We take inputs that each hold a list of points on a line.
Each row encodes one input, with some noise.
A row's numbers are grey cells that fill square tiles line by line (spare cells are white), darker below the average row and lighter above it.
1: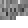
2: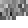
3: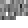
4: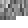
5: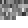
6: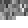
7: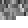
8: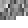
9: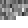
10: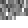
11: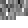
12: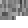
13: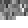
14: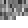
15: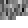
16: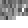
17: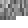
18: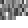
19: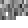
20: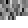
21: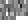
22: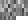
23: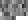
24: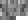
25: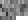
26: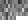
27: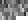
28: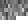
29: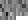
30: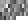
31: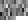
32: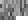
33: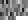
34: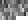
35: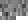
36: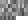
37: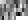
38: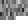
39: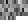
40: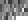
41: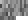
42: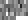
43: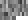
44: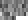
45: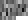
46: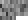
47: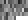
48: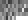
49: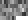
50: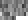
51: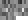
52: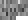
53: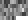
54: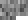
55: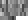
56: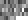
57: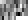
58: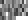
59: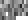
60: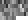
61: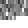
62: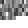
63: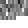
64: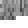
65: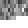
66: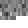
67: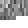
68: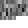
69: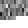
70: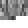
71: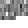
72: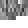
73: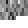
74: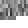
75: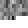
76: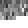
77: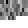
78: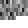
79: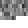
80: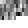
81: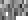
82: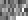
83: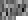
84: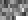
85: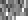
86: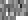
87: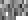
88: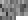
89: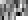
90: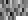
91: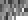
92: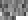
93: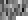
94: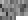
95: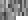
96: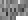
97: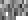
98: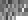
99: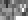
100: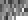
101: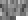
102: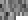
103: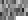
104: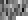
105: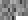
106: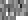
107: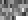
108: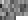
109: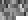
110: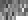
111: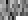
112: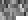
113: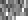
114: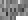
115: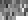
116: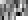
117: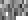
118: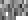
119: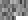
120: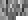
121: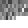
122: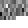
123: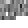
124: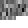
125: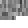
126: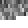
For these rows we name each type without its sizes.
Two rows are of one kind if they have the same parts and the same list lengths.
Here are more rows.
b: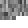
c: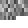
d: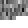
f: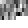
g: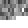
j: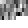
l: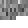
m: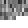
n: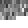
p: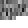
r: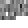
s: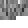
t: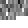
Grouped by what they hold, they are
b, c, g, m
d, l, n, p, s
f, j
r, t

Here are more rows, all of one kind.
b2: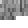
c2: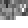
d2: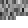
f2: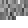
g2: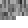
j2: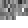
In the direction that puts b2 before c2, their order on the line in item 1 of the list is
d2, f2, b2, g2, j2, c2.
